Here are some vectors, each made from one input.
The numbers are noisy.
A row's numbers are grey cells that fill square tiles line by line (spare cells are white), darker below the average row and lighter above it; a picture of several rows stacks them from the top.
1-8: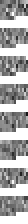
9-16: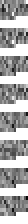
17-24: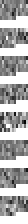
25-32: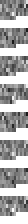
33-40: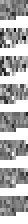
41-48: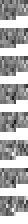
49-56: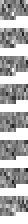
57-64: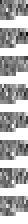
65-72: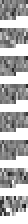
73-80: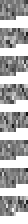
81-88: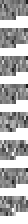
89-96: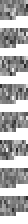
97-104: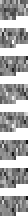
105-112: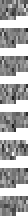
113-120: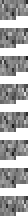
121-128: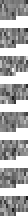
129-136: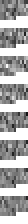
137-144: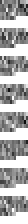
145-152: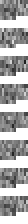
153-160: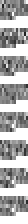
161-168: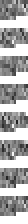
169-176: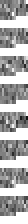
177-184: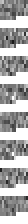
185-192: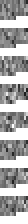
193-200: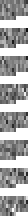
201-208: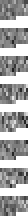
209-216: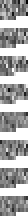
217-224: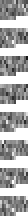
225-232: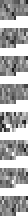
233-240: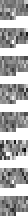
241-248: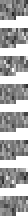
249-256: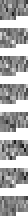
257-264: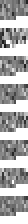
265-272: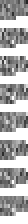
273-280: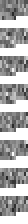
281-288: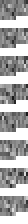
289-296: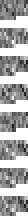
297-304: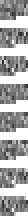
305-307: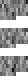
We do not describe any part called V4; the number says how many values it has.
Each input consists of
a list of up to two items, each a point on a 7-point line and a value of V4.
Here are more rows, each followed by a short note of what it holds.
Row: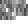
a list of two items
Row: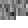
a list of one item
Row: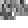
a list of two items
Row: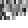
the empty list
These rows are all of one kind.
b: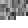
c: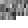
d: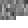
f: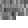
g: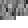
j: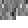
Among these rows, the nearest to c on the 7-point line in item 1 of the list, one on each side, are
b and f.
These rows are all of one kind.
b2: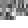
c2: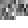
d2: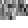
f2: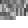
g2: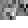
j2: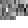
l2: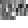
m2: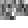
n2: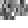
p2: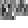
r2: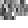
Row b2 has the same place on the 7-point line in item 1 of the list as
g2 and l2.
